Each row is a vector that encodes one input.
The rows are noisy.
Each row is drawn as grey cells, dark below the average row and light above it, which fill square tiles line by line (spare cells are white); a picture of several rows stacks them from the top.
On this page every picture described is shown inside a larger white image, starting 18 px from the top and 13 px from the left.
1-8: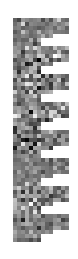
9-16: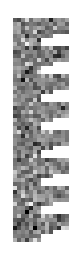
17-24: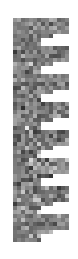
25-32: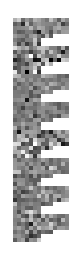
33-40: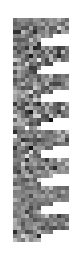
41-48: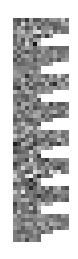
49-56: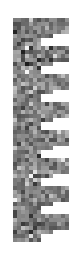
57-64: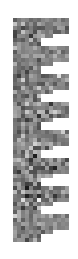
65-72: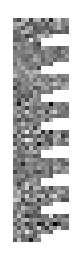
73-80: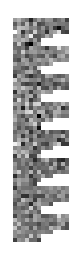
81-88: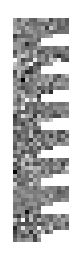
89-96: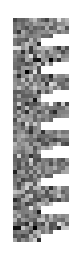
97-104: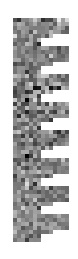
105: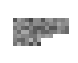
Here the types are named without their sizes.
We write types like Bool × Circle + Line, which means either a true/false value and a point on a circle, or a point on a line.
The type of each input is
List(Line) + Tree.
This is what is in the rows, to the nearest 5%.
About 30% of them hold a node of a tree. The rest are lists of points on a line.
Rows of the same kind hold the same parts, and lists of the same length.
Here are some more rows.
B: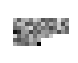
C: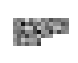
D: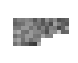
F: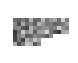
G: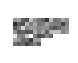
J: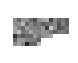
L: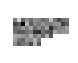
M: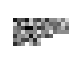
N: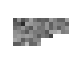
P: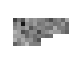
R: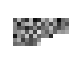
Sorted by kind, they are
B, M
C, J, P
D, G, L, N, R
F

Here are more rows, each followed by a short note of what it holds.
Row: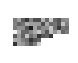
a list of two items
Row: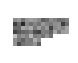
a list of one item
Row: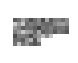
a node of a tree
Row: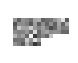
the empty list
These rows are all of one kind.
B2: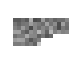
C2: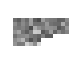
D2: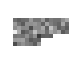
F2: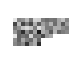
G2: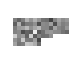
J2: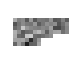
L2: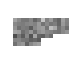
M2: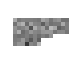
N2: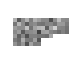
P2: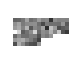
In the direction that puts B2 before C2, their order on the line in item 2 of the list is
P2, G2, M2, N2, B2, C2, D2, J2, F2, L2.
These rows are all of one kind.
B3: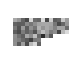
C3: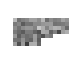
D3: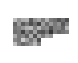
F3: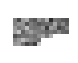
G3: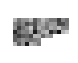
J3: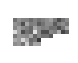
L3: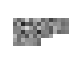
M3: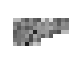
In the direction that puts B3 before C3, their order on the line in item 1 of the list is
J3, D3, L3, F3, G3, B3, C3, M3.
